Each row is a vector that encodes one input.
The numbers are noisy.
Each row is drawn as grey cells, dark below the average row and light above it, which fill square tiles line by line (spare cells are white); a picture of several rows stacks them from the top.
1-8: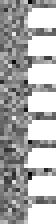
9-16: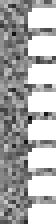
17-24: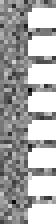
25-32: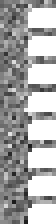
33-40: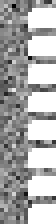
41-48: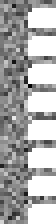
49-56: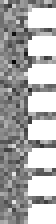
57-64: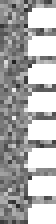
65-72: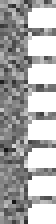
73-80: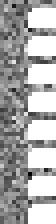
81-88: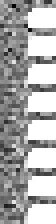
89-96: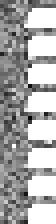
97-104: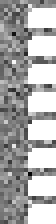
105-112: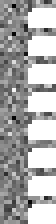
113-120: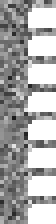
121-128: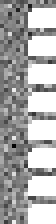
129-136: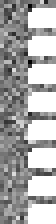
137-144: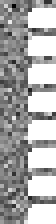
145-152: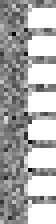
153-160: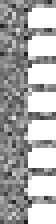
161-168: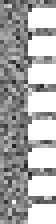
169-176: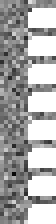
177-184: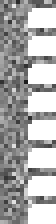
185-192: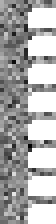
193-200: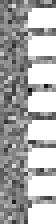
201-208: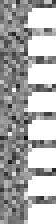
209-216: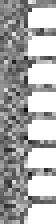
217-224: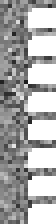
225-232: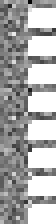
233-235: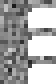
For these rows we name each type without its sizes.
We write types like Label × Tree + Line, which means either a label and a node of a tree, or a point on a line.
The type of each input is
Bool × (Label + Line).
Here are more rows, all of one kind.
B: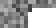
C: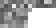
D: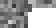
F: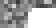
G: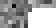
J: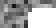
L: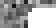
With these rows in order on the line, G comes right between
D and J.
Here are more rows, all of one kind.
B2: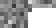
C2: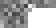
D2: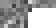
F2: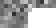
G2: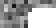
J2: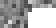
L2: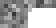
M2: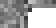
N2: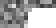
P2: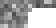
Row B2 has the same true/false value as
D2, G2, J2 and M2.
